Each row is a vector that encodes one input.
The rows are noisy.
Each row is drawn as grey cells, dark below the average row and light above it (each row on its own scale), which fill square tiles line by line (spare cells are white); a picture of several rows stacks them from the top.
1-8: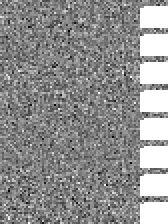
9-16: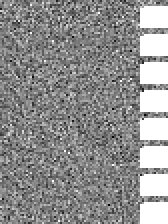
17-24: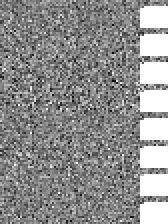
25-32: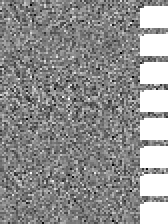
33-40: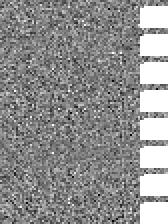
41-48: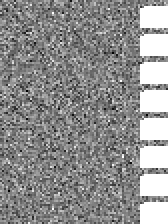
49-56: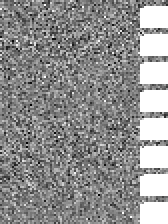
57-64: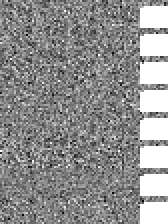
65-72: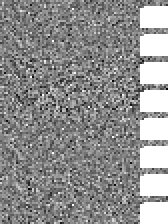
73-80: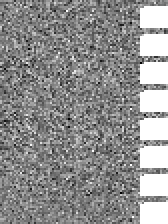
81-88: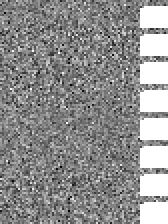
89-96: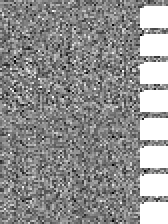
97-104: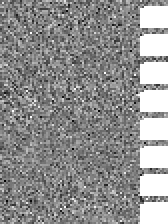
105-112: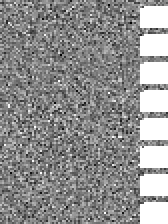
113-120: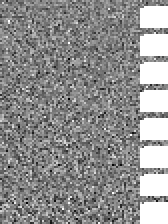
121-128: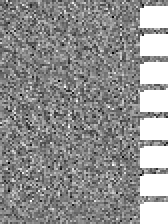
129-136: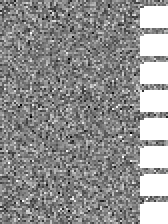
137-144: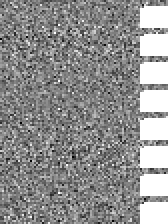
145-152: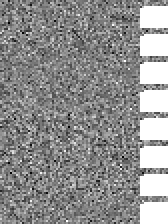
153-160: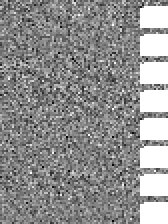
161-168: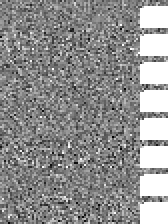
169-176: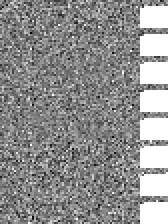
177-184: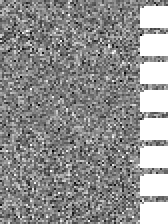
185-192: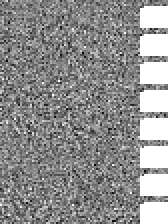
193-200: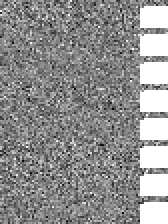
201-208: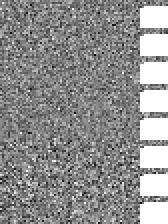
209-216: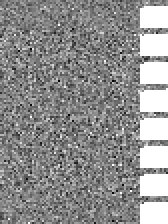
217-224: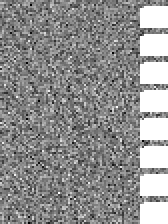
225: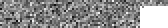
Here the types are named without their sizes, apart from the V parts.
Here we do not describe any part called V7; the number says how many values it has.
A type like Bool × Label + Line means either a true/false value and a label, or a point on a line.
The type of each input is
Bool × (Line + V7).
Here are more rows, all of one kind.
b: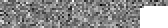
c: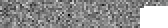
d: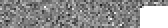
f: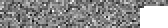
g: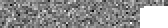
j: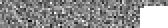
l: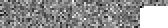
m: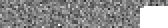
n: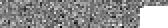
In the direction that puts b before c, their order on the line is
g, f, j, n, l, b, d, m, c.
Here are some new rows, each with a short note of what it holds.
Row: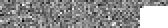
a point on a line and a true/false value
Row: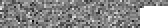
a point on a line and a true/false value
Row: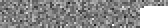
a true/false value and a value of V7
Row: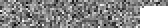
a true/false value and a value of V7
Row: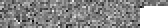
a point on a line and a true/false value
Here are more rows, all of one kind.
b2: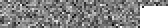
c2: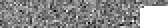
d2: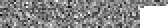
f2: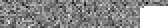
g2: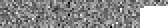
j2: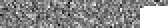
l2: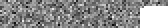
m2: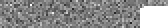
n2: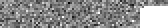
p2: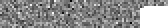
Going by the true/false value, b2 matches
f2 and l2.
